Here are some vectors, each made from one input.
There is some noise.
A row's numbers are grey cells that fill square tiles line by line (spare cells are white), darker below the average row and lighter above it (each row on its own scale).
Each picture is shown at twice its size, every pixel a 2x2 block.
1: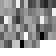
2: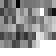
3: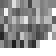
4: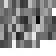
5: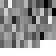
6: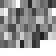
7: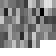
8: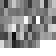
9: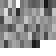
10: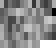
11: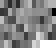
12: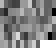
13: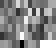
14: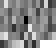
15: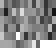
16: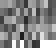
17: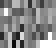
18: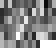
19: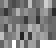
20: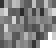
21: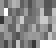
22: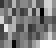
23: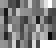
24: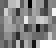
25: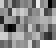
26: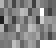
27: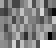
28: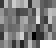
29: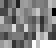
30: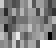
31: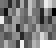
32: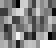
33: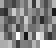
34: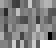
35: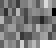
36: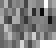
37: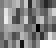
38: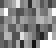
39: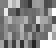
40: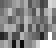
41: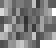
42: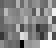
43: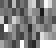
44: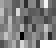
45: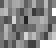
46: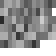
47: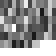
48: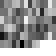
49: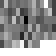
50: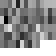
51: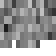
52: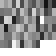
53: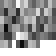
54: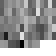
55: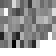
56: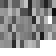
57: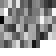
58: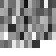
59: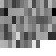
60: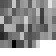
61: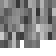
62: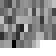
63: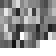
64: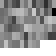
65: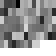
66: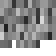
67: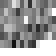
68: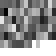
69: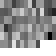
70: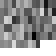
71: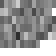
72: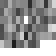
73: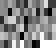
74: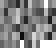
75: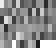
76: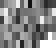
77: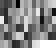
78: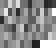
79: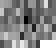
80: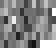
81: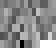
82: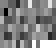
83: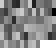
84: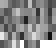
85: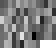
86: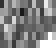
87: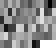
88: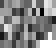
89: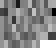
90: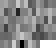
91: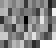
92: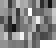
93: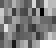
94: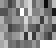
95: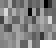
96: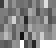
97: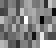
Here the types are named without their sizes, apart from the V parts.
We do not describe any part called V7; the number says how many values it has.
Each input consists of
a label, together with either a point on a line, or a value of V7.
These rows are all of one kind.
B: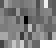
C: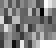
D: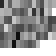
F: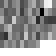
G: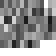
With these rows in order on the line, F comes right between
B and C.
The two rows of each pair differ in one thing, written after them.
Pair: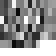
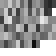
the value of V7
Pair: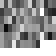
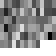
the value of V7
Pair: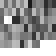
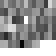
the label
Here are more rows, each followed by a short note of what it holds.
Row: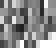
a label and a point on a line
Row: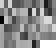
a label and a value of V7
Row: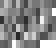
a label and a point on a line
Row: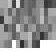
a label and a value of V7
